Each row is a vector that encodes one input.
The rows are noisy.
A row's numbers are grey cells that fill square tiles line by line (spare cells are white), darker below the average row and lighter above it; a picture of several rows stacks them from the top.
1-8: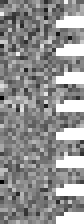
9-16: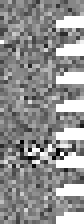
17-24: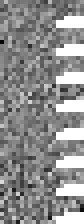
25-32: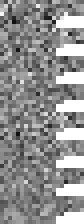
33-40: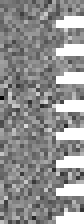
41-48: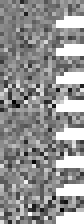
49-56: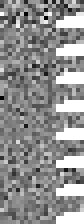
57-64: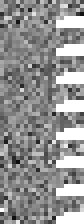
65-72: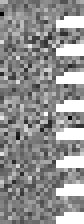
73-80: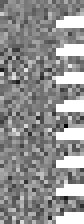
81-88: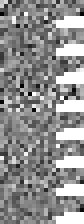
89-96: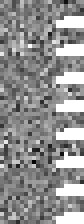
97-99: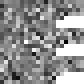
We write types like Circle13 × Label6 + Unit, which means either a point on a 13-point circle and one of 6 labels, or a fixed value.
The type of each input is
Bool × (Label7 + Line7).
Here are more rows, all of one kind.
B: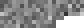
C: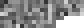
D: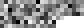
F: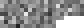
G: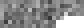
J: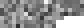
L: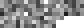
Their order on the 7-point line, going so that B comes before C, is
G, F, B, L, J, D, C.
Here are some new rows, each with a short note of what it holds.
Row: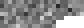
one of 7 labels and a true/false value
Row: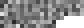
a point on a 7-point line and a true/false value
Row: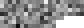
a point on a 7-point line and a true/false value
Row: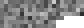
one of 7 labels and a true/false value
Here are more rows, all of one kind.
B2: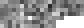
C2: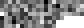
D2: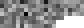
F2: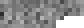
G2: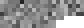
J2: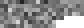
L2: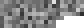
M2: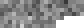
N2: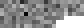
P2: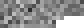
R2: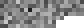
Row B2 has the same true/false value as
F2, M2, P2 and R2.
